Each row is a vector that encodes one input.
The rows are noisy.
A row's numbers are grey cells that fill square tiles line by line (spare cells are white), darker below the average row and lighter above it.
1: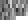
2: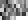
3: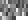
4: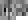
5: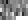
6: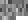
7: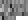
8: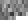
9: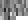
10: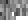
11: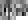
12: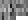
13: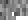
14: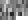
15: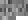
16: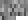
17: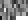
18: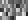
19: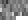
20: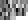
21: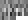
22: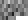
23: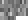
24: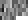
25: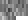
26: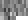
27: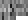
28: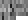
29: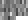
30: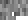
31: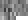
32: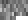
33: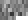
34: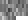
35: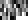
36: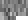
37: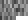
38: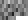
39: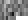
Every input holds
either a point on a 4-point line, or three true/false values.
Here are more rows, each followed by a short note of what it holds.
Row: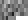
three true/false values
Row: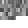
a point on a 4-point line
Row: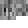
a point on a 4-point line
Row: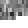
three true/false values
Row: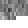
a point on a 4-point line
